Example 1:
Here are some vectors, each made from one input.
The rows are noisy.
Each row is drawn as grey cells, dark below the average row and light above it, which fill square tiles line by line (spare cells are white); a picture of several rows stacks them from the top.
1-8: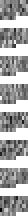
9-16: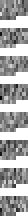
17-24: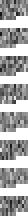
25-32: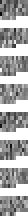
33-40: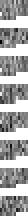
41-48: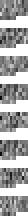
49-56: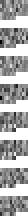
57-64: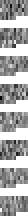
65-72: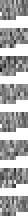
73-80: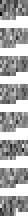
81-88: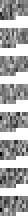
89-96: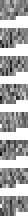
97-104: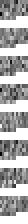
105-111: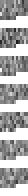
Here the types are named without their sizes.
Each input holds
either a point on a circle, or a fixed value, or a point on each of two lines, or three true/false values.
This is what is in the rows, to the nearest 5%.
About 25% of them hold a point on a circle. About 10% of them hold a fixed value. About 25% of them hold a point on each of two lines. The rest hold three true/false values.
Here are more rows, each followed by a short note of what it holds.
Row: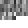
a fixed value
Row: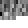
a point on a circle
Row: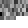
a point on a circle
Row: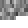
three true/false values
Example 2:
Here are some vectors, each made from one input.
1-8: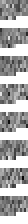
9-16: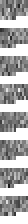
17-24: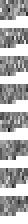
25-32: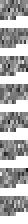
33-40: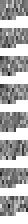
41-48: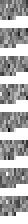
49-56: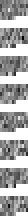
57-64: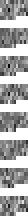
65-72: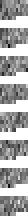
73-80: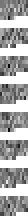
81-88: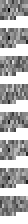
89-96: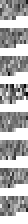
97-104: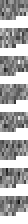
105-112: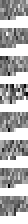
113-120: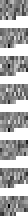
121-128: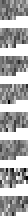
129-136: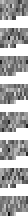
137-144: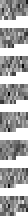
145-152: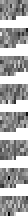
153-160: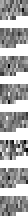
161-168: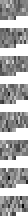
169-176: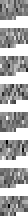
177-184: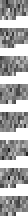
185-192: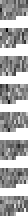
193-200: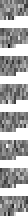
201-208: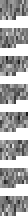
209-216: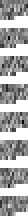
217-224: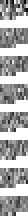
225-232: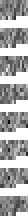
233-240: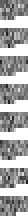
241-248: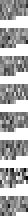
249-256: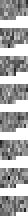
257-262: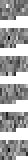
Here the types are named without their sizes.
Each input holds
a list of points on a line.
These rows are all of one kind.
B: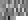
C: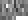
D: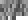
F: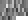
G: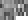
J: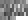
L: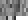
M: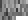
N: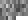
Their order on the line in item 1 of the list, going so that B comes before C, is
G, J, B, F, M, C, N, L, D.
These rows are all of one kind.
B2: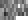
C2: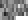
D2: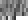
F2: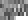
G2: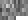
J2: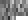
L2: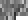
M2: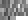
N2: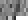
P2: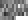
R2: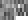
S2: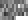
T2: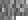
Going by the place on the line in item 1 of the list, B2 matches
C2, P2, R2 and S2.
